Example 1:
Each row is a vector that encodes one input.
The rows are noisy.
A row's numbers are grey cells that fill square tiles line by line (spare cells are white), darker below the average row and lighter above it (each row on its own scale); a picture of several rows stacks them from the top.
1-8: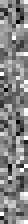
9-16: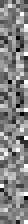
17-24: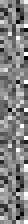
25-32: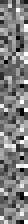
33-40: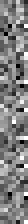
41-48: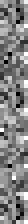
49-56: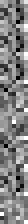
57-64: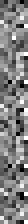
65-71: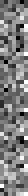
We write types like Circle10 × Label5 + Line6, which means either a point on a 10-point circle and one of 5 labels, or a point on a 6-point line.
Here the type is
Bool × Label8.
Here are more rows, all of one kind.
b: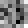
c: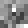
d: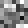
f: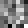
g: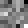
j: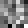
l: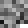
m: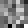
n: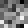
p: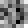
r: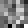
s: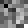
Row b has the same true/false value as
c, d, l and p.
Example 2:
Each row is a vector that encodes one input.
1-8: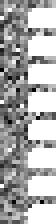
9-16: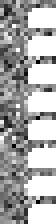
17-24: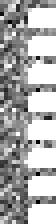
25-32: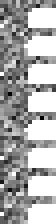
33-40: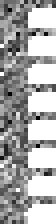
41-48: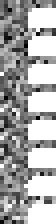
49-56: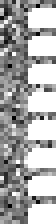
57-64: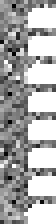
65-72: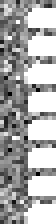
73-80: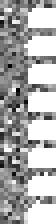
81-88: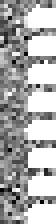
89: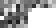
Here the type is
Line8 + Line10.
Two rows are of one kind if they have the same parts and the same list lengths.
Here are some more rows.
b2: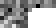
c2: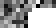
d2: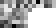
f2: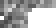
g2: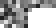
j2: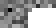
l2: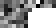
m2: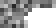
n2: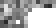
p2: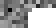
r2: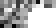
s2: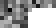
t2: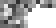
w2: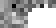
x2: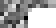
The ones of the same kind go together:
b2, c2, g2, j2, l2, p2, s2
d2, f2, m2, n2, r2, t2, w2, x2

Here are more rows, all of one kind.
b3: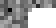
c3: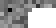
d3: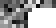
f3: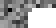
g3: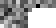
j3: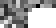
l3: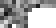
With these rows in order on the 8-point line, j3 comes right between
g3 and l3.
